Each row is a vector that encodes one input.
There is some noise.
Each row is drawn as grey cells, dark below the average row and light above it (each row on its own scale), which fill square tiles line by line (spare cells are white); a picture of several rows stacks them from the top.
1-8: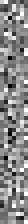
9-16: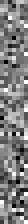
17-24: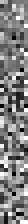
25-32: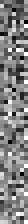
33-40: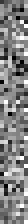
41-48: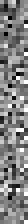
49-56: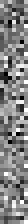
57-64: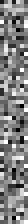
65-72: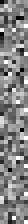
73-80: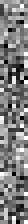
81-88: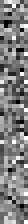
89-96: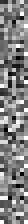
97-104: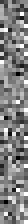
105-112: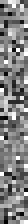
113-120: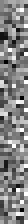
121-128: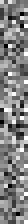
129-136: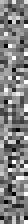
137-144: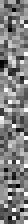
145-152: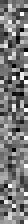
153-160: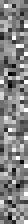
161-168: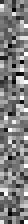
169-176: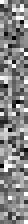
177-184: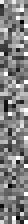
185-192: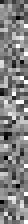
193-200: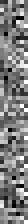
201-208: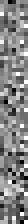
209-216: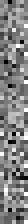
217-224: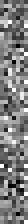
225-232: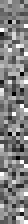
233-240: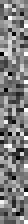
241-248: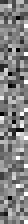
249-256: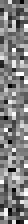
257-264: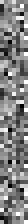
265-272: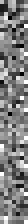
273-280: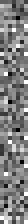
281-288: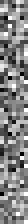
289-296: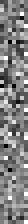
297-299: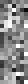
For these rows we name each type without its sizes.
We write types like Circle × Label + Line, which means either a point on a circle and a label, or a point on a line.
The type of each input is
Bool × Line.
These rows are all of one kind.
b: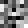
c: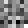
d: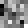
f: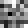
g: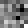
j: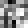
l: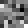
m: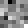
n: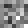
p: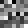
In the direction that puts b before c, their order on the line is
f, d, p, b, g, l, n, c, m, j.
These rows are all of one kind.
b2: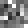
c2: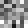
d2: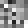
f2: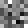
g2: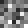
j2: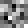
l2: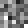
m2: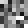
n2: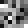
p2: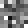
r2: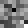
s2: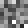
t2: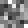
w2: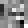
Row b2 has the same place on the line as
g2, r2 and t2.
